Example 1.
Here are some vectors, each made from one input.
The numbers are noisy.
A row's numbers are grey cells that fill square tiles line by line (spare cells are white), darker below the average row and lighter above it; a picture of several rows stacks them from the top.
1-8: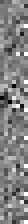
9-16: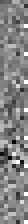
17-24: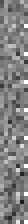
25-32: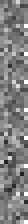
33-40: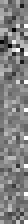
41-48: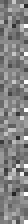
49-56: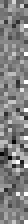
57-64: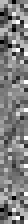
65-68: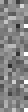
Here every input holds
a list of up to two points on a 6-point line.
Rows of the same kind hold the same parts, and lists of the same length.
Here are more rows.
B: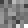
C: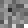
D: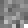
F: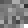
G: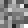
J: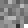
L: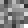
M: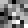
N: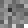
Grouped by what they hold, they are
B, F, G, L
C, D, J, N
M

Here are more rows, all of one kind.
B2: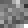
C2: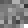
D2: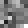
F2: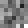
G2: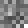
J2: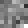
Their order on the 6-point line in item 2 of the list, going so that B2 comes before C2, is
D2, F2, B2, C2, J2, G2.
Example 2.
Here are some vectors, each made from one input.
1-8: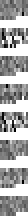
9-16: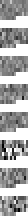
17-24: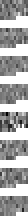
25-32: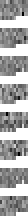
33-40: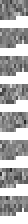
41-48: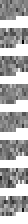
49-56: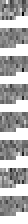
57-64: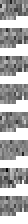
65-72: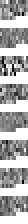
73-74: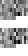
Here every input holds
either a point on a 9-point circle and a true/false value, or a fixed value.
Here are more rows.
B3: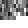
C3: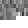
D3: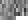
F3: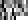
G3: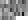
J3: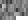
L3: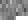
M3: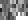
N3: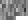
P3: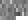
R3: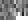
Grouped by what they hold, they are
B3, C3, D3, G3, J3, L3, M3, N3, P3, R3
F3

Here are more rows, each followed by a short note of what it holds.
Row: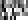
a fixed value
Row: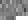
a point on a 9-point circle and a true/false value
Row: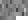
a point on a 9-point circle and a true/false value
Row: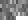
a point on a 9-point circle and a true/false value
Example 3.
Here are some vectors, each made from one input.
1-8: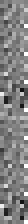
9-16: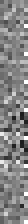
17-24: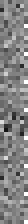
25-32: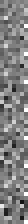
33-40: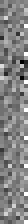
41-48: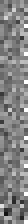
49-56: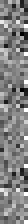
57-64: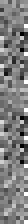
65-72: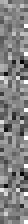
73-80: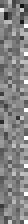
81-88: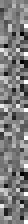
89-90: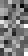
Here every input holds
either a point on a 7-point line, or a node of a 12-node tree.
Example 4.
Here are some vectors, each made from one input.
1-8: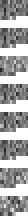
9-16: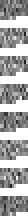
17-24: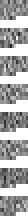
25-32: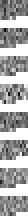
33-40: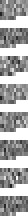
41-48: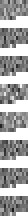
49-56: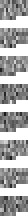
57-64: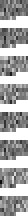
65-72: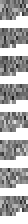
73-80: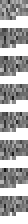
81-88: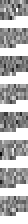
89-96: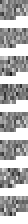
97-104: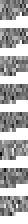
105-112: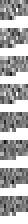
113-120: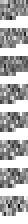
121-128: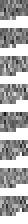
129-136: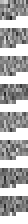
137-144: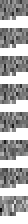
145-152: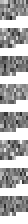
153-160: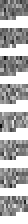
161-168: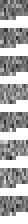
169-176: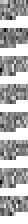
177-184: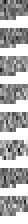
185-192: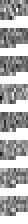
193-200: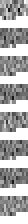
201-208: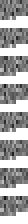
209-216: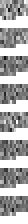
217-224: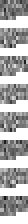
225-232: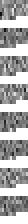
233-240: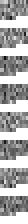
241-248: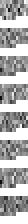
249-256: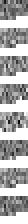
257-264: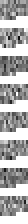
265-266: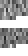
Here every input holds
either a point on an 11-point circle, or a fixed value, or a node of a 13-node tree.
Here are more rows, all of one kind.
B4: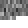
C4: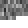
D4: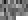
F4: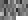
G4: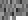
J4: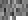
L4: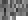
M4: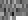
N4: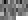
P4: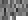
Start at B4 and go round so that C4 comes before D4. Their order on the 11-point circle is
B4, C4, D4, N4, F4, L4, P4, J4, G4, M4.
